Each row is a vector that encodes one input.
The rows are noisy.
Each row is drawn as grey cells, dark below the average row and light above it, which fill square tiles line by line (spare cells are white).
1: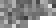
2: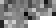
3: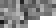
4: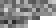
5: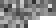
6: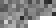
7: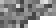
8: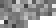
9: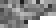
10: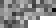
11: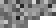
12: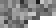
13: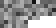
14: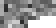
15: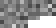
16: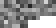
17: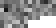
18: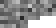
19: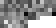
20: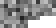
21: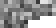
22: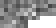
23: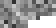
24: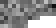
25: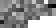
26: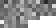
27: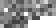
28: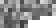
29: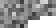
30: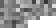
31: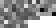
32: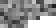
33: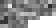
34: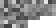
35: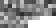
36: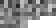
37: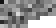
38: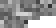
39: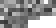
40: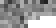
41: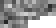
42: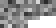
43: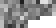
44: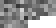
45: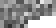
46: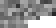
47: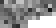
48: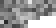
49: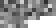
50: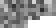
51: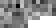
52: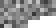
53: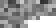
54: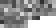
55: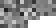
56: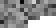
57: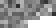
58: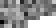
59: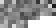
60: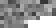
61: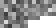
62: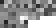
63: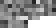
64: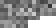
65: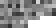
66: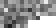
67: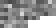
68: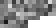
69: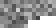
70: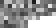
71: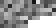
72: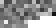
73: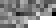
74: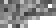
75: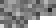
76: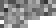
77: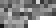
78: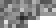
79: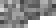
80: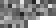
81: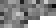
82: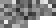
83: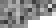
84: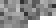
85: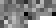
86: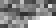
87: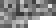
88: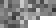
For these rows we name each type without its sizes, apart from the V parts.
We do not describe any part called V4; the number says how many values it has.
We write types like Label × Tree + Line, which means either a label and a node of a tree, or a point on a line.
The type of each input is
(Label + Line) × Line × V4.
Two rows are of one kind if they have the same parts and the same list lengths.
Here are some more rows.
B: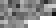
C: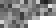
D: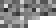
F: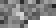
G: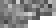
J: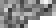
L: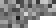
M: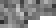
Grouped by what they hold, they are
B, C, D, L
F, G, J, M

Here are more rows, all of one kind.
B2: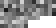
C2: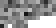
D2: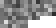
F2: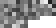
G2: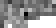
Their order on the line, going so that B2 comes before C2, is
B2, C2, G2, D2, F2.
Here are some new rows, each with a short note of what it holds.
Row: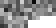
a label, a point on a line and a value of V4
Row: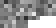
a label, a point on a line and a value of V4
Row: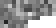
a point on each of two lines and a value of V4
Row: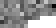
a point on each of two lines and a value of V4
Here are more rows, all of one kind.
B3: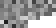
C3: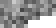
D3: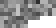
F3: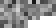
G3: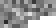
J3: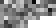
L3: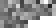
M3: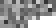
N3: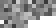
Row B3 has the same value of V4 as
G3, L3 and N3.
